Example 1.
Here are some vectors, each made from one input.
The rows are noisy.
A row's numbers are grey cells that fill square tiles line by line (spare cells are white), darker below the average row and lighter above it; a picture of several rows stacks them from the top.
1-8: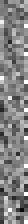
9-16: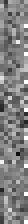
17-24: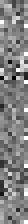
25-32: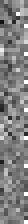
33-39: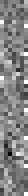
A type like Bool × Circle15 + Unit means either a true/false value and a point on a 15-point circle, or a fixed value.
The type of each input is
Line7.
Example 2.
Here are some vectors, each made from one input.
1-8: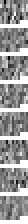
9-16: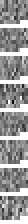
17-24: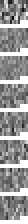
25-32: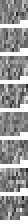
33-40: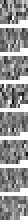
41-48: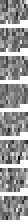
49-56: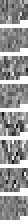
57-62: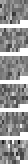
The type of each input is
Tree9.
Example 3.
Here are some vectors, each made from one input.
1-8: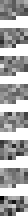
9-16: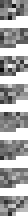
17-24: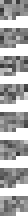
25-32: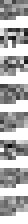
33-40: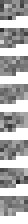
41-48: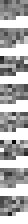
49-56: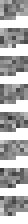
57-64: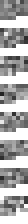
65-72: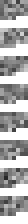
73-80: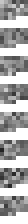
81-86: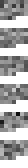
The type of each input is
Line14.
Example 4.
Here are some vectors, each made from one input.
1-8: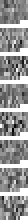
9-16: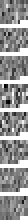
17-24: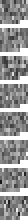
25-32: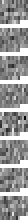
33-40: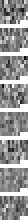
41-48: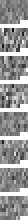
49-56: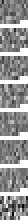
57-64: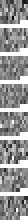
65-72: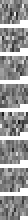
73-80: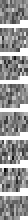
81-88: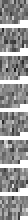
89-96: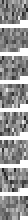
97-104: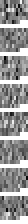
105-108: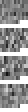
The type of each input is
Tree14.
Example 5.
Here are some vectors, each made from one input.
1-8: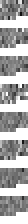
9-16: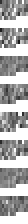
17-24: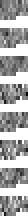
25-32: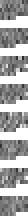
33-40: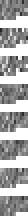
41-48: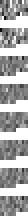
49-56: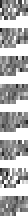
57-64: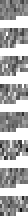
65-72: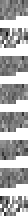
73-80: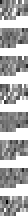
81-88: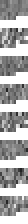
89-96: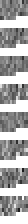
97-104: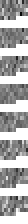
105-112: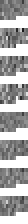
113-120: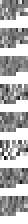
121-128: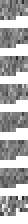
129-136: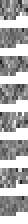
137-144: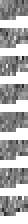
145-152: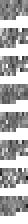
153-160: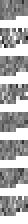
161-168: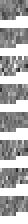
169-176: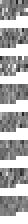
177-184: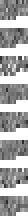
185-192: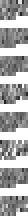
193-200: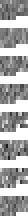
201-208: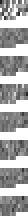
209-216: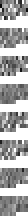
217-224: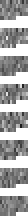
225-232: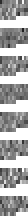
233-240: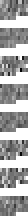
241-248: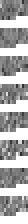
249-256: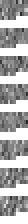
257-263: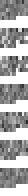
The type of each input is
Line11.
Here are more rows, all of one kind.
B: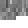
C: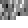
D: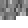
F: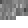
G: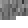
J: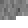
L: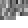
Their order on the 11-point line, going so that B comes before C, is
D, B, J, L, F, C, G.
